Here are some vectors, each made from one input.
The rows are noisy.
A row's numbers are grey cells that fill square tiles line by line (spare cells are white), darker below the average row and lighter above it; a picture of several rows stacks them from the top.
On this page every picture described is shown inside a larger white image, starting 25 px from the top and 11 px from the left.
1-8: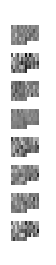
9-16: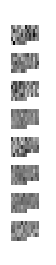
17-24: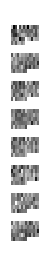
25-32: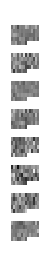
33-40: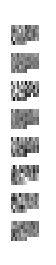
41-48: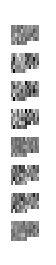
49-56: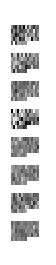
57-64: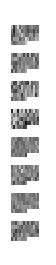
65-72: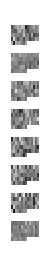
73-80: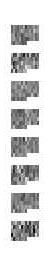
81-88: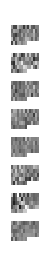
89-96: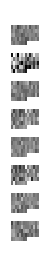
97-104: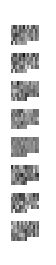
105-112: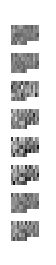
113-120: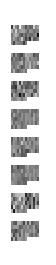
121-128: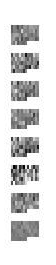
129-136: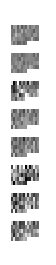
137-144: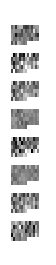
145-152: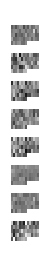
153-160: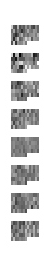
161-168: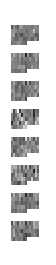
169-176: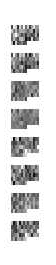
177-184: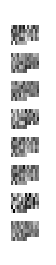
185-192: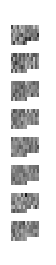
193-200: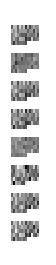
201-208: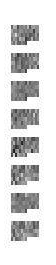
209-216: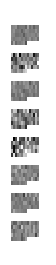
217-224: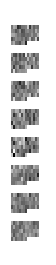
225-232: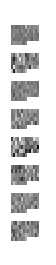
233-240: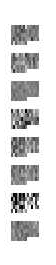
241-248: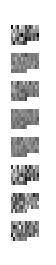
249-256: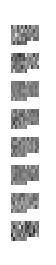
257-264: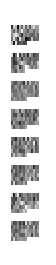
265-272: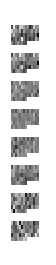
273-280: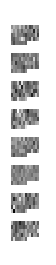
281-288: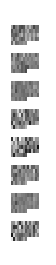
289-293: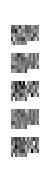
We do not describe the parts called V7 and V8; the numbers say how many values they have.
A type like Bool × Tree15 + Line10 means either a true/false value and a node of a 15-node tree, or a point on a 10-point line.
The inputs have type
(Bool × Bool × Bool × Bool + Unit) × V8 + Line6 × V7.
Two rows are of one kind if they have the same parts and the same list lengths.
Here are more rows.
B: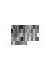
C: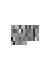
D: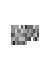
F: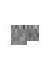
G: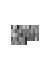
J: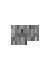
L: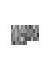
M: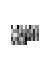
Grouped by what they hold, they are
B, D
C
F, G, J, L, M

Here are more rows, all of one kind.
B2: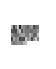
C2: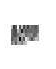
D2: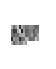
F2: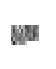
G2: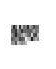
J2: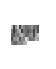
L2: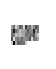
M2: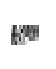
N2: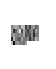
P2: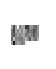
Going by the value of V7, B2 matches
F2 and P2.
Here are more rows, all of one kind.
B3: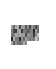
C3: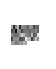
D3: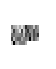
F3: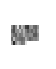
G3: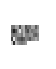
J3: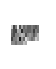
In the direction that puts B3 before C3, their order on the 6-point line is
G3, J3, B3, C3, D3, F3.
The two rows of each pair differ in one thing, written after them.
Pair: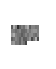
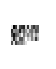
the value of V8
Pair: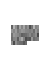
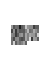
one of the four true/false values
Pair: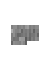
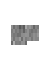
one of the four true/false values
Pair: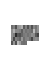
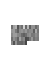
one of the four true/false values
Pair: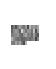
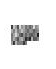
one of the four true/false values
